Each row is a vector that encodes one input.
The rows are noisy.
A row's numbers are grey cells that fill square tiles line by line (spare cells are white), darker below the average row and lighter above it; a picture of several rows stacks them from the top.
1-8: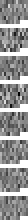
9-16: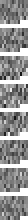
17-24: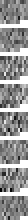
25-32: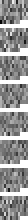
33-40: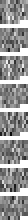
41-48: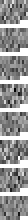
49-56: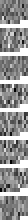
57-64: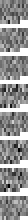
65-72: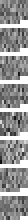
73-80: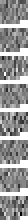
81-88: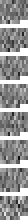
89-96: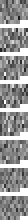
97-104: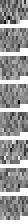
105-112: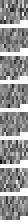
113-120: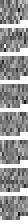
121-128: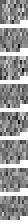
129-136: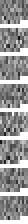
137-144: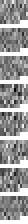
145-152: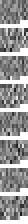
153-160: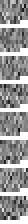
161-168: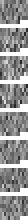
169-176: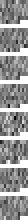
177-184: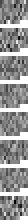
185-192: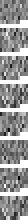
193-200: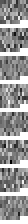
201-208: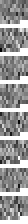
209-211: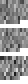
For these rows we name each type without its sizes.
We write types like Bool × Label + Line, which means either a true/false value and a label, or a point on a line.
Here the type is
Bool × Line + Label × Label.
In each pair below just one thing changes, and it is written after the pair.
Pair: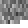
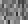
the place on the line
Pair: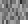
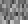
the true/false value
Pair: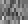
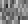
the true/false value
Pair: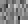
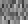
the true/false value
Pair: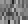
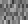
the place on the line
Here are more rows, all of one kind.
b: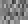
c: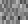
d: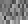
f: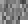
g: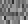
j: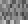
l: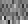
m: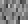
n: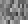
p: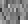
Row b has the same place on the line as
c, d, j and n.
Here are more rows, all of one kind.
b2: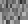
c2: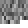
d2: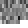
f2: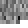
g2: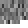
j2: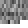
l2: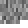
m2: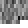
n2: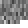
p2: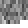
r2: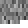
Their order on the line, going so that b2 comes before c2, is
d2, b2, p2, n2, l2, g2, r2, f2, c2, j2, m2.
